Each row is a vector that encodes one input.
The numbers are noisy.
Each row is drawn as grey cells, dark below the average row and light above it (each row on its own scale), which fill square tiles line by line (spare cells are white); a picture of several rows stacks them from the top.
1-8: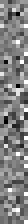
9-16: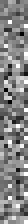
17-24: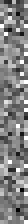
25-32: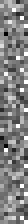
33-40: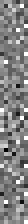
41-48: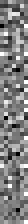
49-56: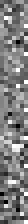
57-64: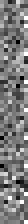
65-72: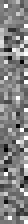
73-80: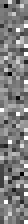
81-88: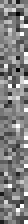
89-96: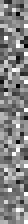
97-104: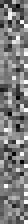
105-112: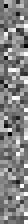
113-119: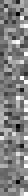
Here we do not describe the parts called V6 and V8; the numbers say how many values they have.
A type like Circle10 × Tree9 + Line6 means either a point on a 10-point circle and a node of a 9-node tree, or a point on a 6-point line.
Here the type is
(Label5 × Label5 + V8) × V6.
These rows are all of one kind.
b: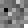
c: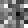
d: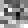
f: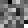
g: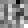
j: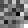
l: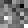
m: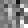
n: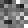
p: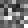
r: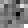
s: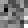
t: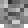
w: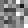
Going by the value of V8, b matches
g, p, s and w.
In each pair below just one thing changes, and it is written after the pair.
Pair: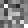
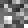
the value of V6
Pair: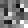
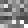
the value of V8
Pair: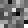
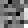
the value of V6
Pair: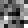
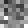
the value of V8
